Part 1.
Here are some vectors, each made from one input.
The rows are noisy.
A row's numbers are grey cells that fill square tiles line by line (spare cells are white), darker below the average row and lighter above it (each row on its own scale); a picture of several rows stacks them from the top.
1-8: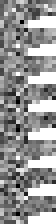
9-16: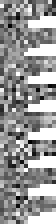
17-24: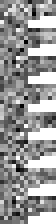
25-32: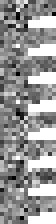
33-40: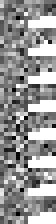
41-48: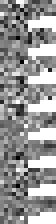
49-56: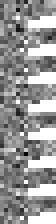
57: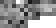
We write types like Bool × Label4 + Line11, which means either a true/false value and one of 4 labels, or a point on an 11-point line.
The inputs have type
Label7.
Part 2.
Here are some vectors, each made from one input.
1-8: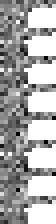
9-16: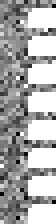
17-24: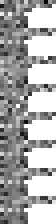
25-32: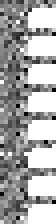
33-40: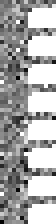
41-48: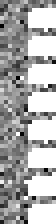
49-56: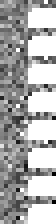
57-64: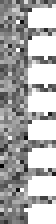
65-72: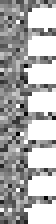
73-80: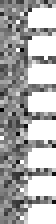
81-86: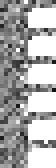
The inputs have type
Tree16.
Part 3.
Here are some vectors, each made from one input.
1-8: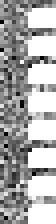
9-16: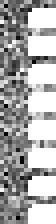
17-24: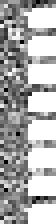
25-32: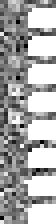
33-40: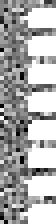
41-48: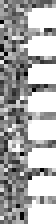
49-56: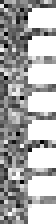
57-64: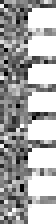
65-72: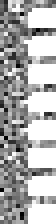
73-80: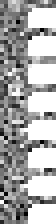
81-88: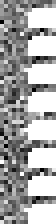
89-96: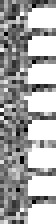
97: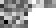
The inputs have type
Tree12.
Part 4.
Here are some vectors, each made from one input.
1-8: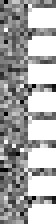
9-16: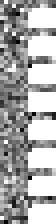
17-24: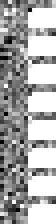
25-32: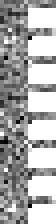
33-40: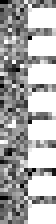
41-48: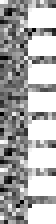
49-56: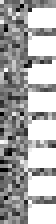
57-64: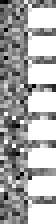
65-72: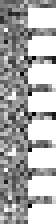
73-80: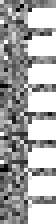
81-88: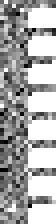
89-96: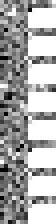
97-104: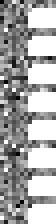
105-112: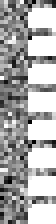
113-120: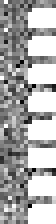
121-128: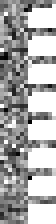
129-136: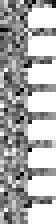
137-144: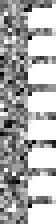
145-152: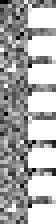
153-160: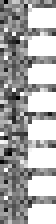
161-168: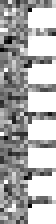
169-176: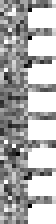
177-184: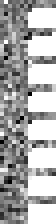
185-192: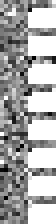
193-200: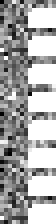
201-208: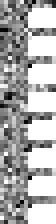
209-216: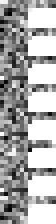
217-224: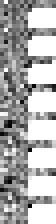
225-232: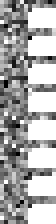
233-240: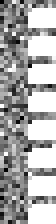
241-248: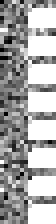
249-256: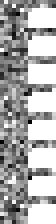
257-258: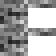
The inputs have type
Line13.
